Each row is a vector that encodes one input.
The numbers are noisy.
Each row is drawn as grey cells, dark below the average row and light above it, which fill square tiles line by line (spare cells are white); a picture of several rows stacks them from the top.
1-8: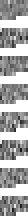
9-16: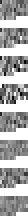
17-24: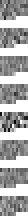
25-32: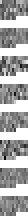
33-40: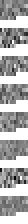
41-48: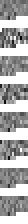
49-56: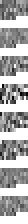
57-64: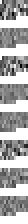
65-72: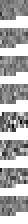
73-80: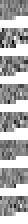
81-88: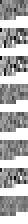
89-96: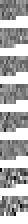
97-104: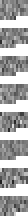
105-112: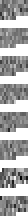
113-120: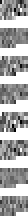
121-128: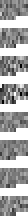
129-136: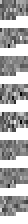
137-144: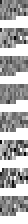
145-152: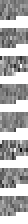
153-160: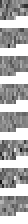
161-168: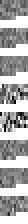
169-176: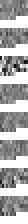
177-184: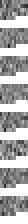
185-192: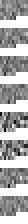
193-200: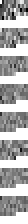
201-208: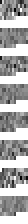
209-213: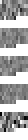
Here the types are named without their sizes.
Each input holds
a label, together with either a fixed value, or three true/false values.
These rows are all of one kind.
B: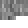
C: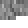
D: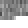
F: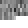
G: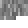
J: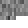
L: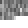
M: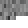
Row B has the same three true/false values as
D and L.
